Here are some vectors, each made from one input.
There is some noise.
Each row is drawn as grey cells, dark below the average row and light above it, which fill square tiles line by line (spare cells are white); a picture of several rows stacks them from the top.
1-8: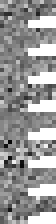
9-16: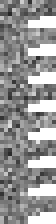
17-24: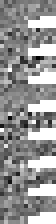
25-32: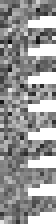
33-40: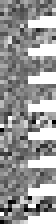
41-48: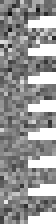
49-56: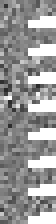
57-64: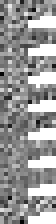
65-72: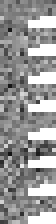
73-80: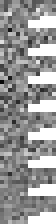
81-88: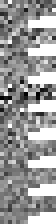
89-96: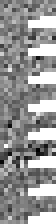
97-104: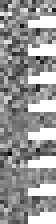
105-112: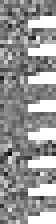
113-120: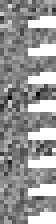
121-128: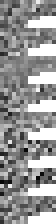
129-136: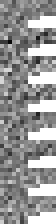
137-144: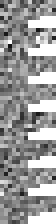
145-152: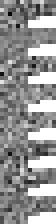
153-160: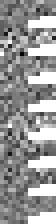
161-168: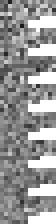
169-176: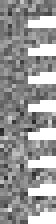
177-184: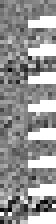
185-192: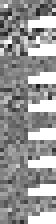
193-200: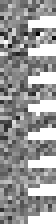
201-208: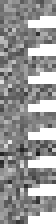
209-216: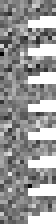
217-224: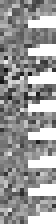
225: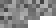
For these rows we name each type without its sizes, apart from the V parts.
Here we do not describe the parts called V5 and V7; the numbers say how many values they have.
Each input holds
a point on a line, a true/false value and a value of V7, together with either a node of a tree, or a value of V5.
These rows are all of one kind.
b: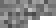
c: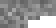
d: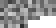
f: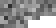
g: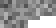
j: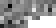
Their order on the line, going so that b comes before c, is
b, g, c, j, f, d.
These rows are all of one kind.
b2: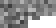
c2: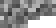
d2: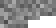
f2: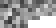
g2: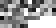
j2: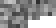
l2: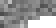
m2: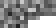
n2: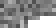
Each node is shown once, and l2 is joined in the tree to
f2.
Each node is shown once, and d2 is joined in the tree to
f2 and n2.
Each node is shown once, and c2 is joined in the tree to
j2 and m2.
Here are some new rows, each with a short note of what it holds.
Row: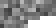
a point on a line, a node of a tree, a true/false value and a value of V7
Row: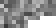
a point on a line, a true/false value, a value of V5 and a value of V7
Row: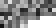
a point on a line, a true/false value, a value of V5 and a value of V7
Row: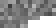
a point on a line, a node of a tree, a true/false value and a value of V7
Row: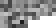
a point on a line, a node of a tree, a true/false value and a value of V7
